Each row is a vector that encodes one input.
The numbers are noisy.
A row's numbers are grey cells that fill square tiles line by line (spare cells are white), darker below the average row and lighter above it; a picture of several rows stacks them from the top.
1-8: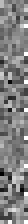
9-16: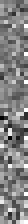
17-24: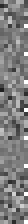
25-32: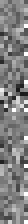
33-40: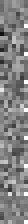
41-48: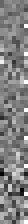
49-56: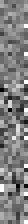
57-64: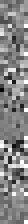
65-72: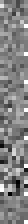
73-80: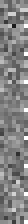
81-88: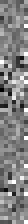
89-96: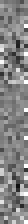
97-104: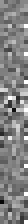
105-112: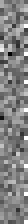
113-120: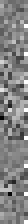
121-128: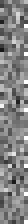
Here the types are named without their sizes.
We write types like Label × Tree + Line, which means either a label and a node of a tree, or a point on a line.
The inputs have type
(Bool × Bool × Bool + Unit) × Tree.
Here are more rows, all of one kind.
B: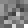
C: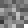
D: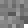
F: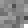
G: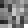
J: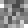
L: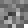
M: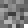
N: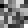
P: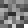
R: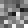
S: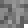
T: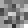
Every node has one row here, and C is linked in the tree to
N.
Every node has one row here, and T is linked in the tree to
D.
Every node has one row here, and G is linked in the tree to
J, P and S.
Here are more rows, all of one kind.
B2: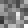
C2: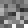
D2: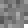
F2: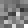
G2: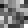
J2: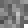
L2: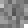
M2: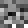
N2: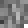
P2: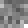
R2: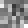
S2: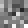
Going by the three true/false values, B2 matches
N2 and P2.
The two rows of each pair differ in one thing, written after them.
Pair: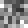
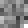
the node of the tree
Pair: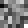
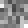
the node of the tree
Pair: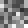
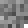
one of the three true/false values
